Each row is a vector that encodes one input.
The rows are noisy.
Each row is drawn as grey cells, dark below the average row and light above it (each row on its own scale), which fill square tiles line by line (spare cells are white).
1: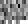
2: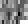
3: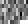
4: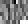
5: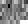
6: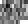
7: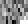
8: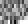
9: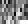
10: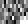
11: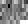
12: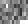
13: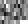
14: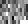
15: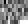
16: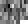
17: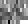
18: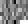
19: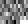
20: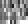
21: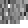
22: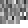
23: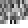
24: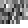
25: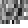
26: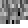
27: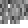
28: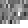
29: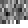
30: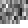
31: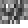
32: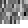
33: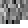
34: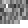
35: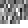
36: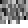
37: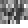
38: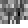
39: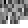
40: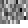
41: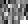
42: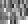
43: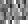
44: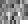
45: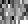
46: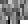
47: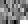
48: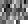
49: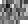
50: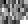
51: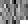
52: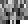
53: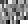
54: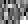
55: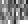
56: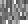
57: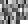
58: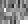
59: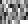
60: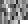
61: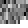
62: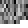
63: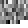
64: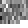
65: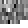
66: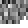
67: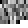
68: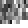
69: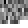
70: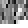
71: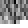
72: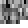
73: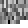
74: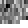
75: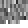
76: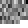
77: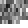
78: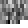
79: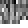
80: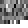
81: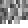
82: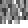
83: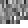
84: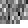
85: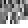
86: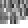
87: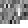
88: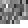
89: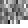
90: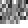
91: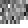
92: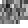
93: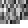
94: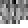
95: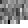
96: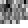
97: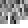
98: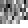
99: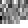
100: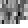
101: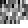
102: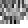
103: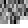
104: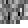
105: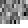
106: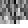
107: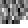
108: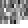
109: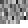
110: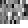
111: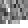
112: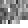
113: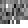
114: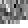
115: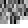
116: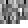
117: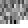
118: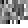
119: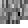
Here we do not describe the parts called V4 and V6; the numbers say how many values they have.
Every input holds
one of 5 labels and a value of V6, together with either a point on a 5-point line, or a value of V4.
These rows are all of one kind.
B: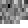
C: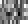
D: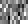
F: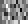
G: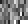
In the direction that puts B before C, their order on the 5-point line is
B, G, D, C, F.
